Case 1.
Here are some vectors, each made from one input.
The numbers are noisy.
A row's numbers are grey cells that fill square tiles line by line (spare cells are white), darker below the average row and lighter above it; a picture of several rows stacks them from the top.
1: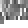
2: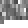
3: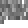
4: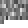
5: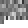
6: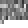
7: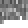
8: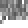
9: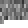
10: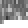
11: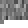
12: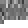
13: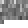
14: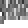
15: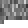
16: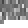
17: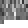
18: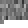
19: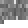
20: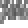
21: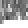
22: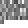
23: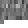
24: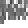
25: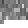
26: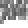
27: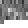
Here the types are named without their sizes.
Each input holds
a label.
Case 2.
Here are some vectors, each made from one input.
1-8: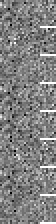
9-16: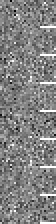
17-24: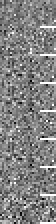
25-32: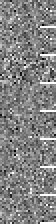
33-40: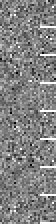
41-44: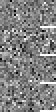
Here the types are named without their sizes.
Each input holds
either a fixed value, or a node of a tree.
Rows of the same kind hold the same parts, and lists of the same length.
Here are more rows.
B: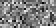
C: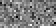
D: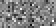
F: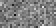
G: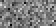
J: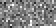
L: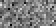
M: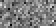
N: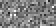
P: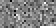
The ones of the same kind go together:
B
C, D, F, G, J, L, M, N, P

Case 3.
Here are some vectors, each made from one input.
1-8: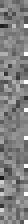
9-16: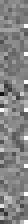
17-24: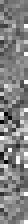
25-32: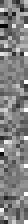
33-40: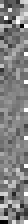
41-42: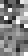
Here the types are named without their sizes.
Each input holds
a point on a line.
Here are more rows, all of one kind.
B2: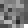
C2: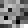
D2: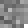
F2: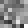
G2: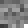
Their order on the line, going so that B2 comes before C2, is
B2, C2, G2, D2, F2.
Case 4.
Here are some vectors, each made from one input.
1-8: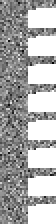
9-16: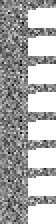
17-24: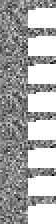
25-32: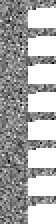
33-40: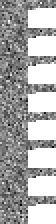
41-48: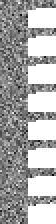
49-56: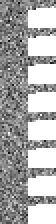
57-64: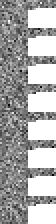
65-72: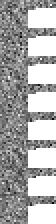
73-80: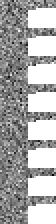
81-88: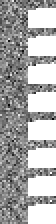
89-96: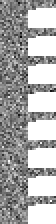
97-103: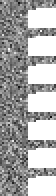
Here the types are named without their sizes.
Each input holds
four true/false values.
